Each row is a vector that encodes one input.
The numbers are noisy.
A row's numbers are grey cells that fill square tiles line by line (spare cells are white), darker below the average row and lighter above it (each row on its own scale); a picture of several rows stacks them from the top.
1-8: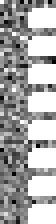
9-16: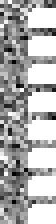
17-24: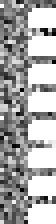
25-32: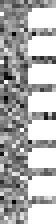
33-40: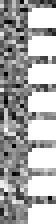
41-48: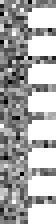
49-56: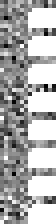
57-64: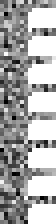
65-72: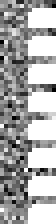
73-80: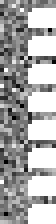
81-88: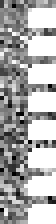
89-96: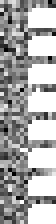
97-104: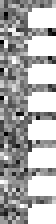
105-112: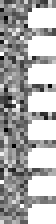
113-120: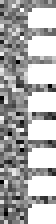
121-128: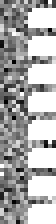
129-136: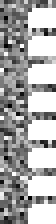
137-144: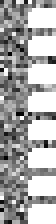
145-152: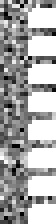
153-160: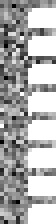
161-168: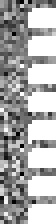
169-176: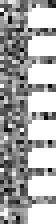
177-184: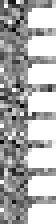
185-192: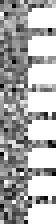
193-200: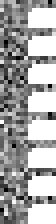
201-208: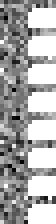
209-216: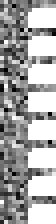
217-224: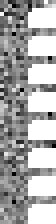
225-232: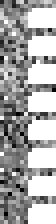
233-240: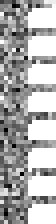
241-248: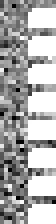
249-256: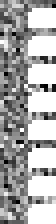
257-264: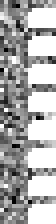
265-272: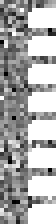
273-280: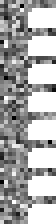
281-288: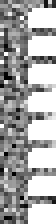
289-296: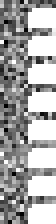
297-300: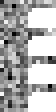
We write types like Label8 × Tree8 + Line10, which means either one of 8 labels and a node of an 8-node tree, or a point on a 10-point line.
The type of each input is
Bool × Bool × Bool × Bool + Tree9 × Tree9 × (Tree9 + Unit).
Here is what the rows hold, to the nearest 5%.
About 35% of them hold a node of each of two 9-node trees, together with either a fixed value, or a node of a 9-node tree. The rest hold four true/false values.
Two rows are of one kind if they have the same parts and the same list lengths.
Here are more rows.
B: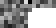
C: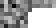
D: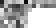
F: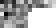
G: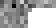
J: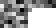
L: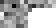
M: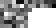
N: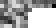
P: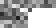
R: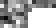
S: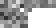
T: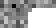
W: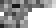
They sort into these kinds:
B, J, M, N, P, R, S
C, G, T
D, F, L, W

